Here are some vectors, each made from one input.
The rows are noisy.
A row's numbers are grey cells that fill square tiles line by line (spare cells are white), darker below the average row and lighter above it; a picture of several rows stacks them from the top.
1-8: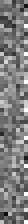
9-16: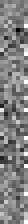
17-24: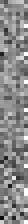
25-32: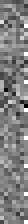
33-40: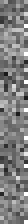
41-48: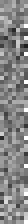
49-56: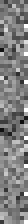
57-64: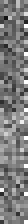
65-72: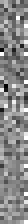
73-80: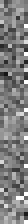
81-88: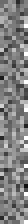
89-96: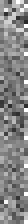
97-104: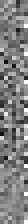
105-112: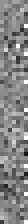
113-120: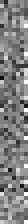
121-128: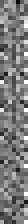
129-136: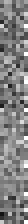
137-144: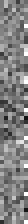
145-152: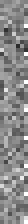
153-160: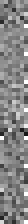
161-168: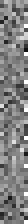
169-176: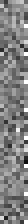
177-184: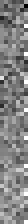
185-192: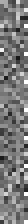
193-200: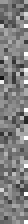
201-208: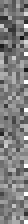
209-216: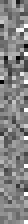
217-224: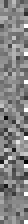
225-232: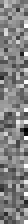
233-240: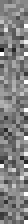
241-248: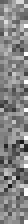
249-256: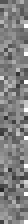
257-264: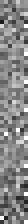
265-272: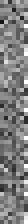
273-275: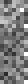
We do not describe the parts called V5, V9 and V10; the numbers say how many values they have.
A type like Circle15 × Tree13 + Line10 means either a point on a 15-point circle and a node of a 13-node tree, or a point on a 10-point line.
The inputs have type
List3(Line7) + V5 × V9 × V10.
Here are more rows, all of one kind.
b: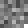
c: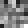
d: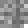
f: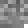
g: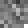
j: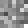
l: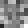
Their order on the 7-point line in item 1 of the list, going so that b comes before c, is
j, b, f, d, l, g, c.
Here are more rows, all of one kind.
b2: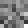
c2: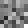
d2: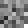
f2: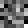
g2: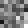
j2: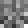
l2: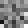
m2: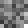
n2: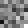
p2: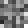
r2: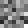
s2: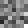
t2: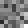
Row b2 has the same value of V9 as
d2, g2, n2 and r2.
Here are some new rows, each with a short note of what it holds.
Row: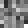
a list of three items
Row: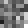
a value of V5, a value of V9 and a value of V10
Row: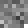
a list of three items
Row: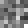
the empty list
